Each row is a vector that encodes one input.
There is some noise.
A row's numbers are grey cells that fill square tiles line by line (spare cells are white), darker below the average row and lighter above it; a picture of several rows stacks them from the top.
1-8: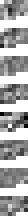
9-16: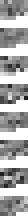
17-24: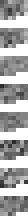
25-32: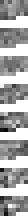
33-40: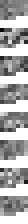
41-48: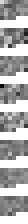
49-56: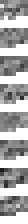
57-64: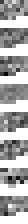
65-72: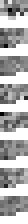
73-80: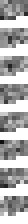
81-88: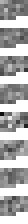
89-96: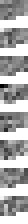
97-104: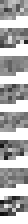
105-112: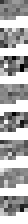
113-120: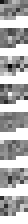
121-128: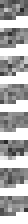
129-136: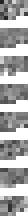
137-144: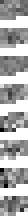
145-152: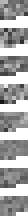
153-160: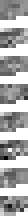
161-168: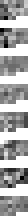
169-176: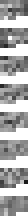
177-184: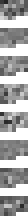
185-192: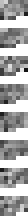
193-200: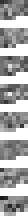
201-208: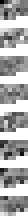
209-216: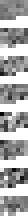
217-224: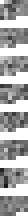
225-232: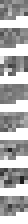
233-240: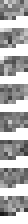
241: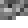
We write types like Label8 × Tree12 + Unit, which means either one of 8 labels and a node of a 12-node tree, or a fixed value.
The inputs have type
Circle6 × Line10 × (Tree15 + Unit).
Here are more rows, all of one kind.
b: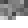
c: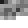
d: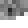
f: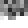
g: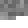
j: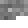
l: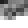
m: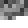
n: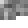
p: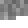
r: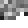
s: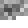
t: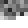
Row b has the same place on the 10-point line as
g, m, p and r.
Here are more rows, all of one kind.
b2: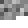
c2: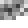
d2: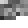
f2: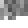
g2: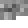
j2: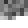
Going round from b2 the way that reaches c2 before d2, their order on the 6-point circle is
b2, f2, c2, d2, j2, g2.
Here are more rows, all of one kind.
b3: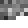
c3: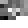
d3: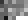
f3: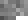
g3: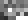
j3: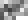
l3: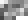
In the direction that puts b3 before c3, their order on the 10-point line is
b3, d3, g3, j3, f3, c3, l3.
